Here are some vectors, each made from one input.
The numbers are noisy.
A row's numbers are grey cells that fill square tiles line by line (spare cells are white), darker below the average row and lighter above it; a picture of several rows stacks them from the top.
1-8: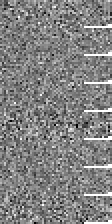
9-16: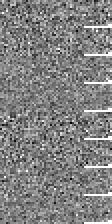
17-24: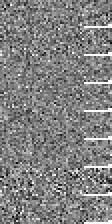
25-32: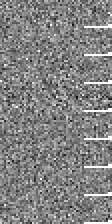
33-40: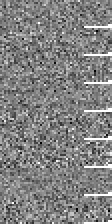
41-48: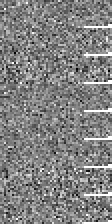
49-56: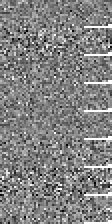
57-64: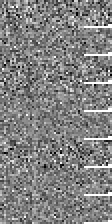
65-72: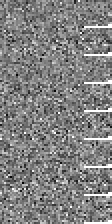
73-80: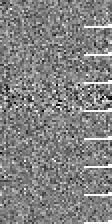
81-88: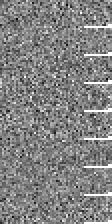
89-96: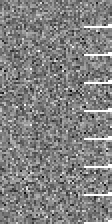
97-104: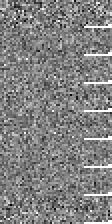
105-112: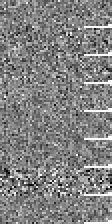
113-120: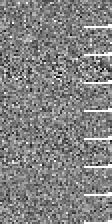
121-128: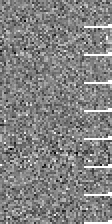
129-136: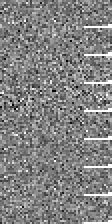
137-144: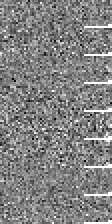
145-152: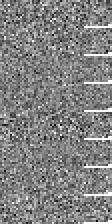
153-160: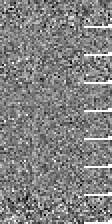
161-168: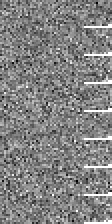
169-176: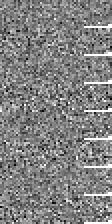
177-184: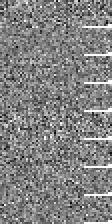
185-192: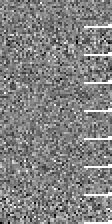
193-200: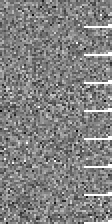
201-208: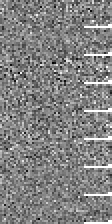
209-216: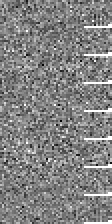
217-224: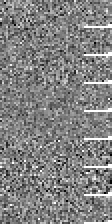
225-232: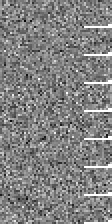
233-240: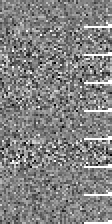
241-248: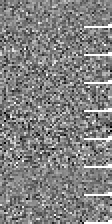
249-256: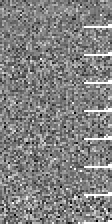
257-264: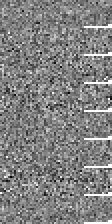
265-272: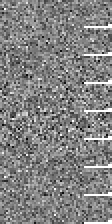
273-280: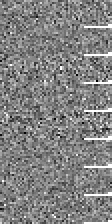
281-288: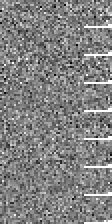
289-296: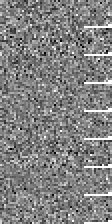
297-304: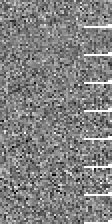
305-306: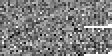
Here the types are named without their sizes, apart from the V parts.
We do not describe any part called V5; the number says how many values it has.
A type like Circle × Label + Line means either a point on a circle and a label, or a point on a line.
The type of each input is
Circle × (Circle + Line) × V5 + Tree.
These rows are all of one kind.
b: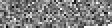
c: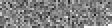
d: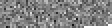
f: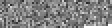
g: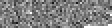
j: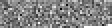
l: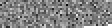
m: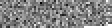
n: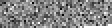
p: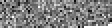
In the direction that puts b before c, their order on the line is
l, d, b, j, m, n, p, c, f, g.
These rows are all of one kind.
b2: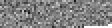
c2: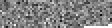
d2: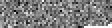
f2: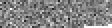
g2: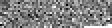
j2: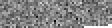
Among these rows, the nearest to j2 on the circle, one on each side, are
c2 and d2.
